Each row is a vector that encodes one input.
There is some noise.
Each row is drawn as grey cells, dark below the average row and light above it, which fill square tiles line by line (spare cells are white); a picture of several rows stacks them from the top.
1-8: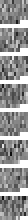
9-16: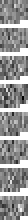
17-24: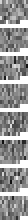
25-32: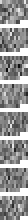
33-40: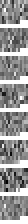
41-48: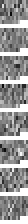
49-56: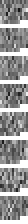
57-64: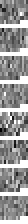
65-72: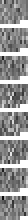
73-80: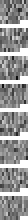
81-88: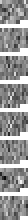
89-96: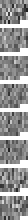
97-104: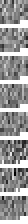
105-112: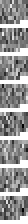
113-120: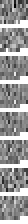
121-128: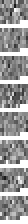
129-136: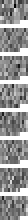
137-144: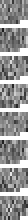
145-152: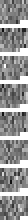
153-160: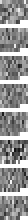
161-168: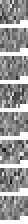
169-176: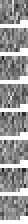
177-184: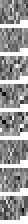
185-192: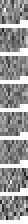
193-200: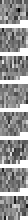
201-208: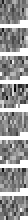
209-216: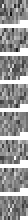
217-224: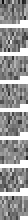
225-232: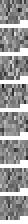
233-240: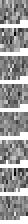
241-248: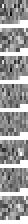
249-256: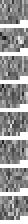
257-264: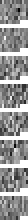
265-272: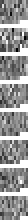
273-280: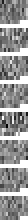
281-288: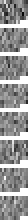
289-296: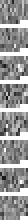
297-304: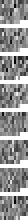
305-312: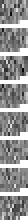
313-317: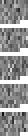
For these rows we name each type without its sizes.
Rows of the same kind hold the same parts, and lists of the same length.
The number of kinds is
5.
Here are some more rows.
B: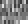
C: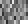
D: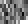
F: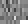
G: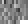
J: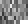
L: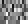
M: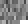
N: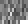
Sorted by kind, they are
B, L, N
C, J
D
F, M
G

